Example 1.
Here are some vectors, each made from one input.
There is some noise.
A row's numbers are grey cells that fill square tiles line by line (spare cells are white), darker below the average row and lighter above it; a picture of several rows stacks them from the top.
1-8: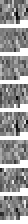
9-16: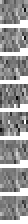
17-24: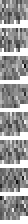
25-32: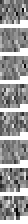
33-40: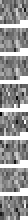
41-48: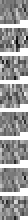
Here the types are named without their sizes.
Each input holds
a point on a line, together with either a point on a circle, or a fixed value.
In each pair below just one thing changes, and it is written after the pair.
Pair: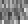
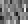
the place on the circle
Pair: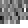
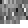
the place on the circle
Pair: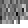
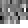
the place on the circle
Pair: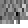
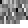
the place on the circle
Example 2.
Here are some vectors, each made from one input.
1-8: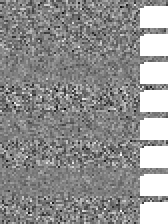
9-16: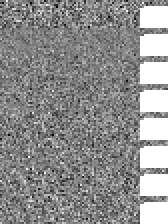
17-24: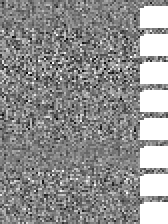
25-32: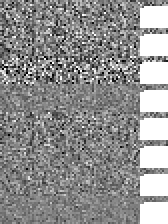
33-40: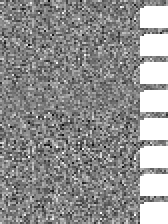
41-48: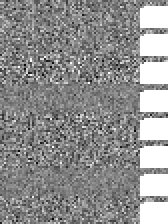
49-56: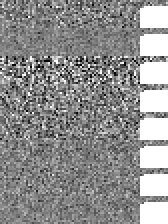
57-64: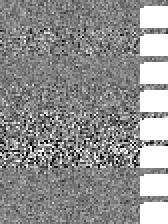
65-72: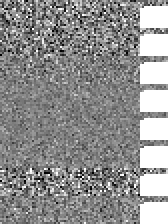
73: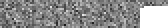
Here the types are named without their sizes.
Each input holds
either a point on a circle, or a point on a line.
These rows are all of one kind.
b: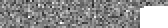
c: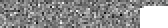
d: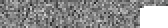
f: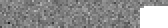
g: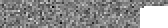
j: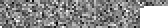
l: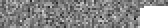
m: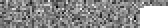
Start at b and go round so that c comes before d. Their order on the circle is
b, f, m, c, d, l, g, j.
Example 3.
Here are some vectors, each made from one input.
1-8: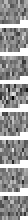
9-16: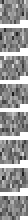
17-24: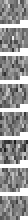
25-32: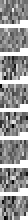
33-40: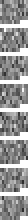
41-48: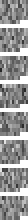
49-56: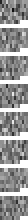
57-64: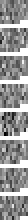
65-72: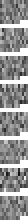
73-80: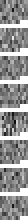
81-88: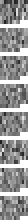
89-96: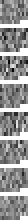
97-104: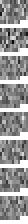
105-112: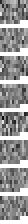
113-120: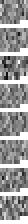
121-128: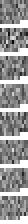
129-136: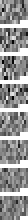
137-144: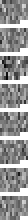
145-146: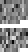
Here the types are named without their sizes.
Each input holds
either a point on a circle, or a fixed value, or five true/false values.
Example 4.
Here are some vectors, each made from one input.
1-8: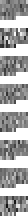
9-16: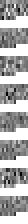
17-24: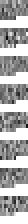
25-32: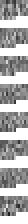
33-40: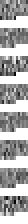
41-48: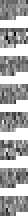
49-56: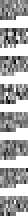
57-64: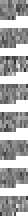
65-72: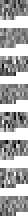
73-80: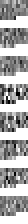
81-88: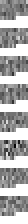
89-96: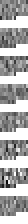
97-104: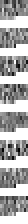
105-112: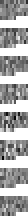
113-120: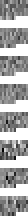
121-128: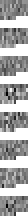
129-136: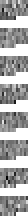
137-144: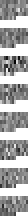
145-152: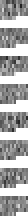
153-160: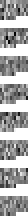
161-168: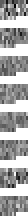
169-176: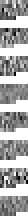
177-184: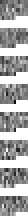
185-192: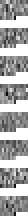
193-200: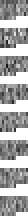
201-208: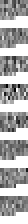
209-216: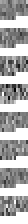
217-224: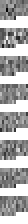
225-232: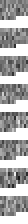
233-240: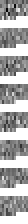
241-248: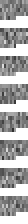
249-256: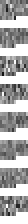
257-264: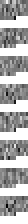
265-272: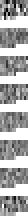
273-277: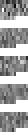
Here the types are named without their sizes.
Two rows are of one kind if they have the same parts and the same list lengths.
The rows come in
3 kinds.
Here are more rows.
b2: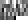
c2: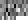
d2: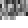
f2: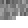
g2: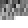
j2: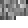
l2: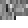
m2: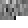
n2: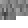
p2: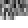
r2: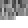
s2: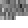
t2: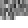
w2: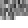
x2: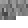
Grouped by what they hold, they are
b2, c2, m2, n2, p2, s2, t2, w2, x2
d2
f2, g2, j2, l2, r2

